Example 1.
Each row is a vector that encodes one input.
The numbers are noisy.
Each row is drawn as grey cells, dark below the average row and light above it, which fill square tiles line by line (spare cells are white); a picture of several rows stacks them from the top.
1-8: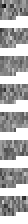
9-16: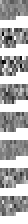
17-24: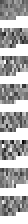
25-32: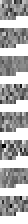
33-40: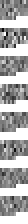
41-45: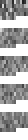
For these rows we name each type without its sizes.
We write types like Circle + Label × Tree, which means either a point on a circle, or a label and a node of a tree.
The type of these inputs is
(Circle + Unit) × Line.
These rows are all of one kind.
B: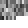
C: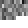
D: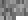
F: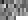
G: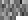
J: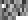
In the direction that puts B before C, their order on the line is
B, J, C, G, D, F.
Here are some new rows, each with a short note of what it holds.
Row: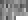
a point on a line
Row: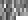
a point on a line
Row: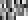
a point on a line
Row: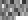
a point on a line
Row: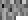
a point on a line
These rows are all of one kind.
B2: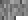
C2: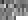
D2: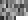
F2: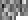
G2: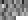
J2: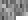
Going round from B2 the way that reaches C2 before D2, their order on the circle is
B2, J2, F2, G2, C2, D2.
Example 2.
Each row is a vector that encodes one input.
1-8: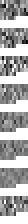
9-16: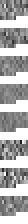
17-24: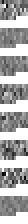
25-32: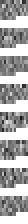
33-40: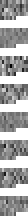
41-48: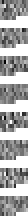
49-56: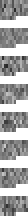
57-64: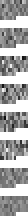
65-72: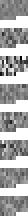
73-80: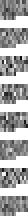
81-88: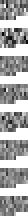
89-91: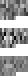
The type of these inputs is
List2(Line8).
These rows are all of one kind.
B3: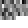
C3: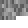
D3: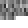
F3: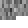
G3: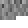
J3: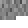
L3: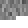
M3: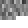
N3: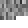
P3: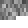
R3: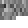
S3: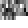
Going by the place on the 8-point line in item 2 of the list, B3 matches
P3 and S3.
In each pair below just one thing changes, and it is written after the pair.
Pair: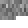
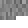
the place on the 8-point line in item 2 of the list
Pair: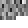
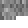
the place on the 8-point line in item 1 of the list
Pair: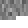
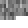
the place on the 8-point line in item 2 of the list
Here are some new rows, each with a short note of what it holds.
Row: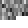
the empty list
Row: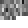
the empty list
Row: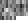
a list of one item
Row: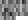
a list of two items
